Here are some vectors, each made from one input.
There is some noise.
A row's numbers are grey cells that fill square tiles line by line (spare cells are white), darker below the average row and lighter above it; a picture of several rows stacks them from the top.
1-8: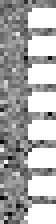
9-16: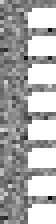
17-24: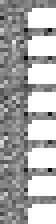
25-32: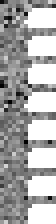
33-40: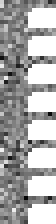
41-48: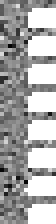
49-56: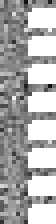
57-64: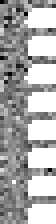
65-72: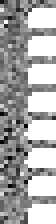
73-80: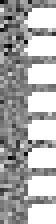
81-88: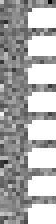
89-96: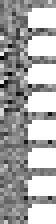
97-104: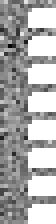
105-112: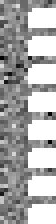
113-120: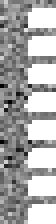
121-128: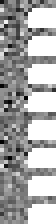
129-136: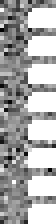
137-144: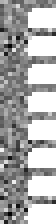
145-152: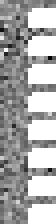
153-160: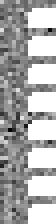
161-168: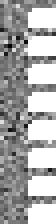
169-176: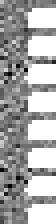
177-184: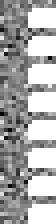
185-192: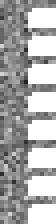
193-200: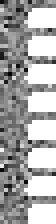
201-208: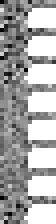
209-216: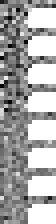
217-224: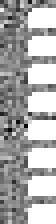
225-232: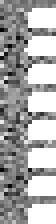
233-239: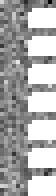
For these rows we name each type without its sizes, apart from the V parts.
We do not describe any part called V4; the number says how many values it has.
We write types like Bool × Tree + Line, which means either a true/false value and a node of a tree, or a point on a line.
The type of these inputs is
(Bool × Tree + V4) × Tree + Line.
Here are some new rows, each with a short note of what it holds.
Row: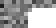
a node of a tree and a value of V4
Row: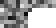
a point on a line
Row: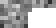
a node of a tree and a value of V4
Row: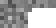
a node of each of two trees and a true/false value
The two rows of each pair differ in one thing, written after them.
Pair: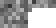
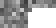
the true/false value
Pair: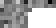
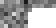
the node of one of the two trees
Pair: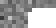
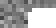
the true/false value
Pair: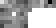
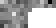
the true/false value
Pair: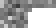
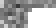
the node of one of the two trees
